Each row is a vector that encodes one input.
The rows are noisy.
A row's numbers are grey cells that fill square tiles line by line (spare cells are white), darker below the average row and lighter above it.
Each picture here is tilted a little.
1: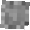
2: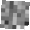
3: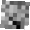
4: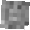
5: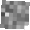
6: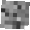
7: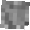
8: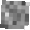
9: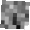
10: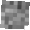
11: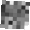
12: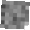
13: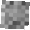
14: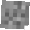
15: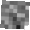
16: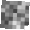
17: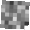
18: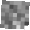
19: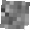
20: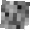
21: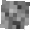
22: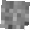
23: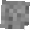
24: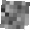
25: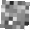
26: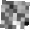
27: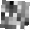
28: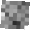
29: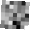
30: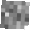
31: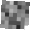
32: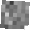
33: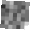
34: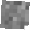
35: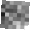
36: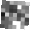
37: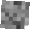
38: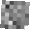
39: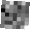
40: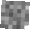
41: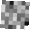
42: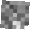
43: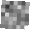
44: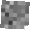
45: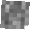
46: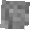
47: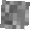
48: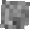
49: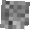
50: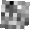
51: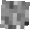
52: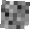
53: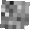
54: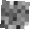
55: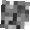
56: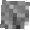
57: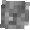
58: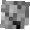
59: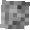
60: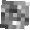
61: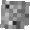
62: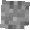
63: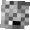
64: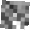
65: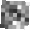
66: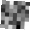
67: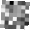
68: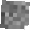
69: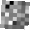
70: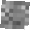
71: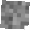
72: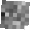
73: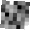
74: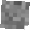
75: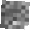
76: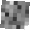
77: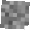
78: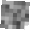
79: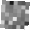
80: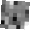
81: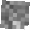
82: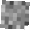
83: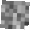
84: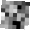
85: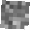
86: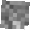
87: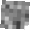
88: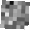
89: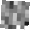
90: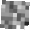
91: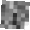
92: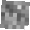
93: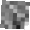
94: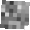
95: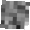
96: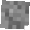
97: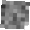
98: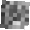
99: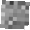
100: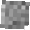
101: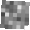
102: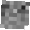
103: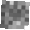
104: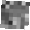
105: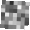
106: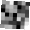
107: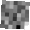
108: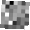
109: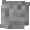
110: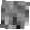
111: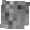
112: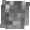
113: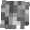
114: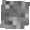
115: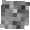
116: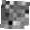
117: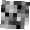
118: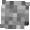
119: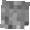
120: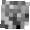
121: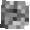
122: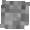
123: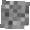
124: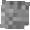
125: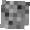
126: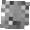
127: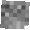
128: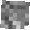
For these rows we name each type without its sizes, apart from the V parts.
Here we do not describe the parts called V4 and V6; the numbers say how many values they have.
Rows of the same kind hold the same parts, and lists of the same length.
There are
2 kinds of row.
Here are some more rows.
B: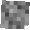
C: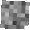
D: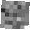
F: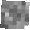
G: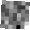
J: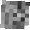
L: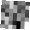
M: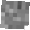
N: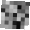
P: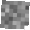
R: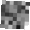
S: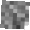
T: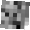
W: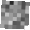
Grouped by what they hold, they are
B, D, J, M, N, P, T
C, F, G, L, R, S, W

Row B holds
a label and a value of V4.
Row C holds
a point on a circle and a value of V6.
